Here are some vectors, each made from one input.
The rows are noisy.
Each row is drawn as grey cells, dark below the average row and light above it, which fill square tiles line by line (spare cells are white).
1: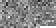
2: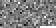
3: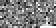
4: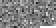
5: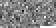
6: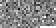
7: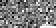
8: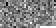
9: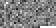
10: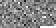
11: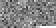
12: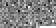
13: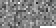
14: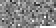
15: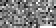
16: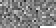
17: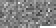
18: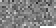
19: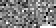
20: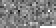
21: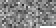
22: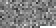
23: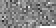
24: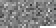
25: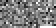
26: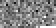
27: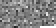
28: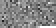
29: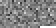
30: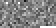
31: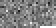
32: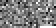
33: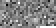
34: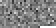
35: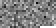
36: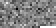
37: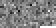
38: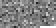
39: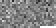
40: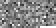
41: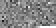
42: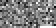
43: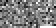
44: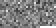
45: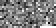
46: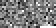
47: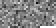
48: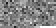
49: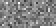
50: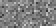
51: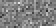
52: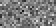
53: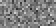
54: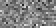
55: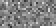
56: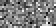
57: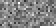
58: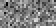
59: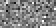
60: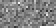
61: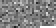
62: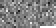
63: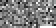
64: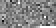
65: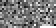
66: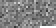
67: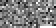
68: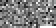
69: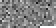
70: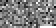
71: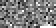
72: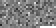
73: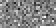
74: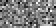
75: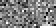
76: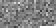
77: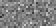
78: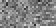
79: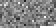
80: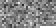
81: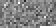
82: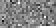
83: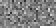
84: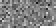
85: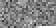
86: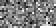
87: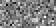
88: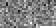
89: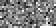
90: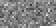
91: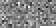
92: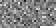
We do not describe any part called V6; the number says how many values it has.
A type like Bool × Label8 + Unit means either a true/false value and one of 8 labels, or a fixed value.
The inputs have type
List2(Line5) × V6.
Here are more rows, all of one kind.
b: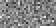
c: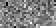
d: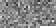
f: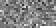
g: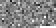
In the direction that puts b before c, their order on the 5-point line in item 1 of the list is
g, b, d, f, c.
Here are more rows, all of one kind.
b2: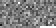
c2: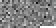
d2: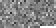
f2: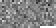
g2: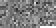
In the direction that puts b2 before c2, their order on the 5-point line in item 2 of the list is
d2, f2, b2, c2, g2.
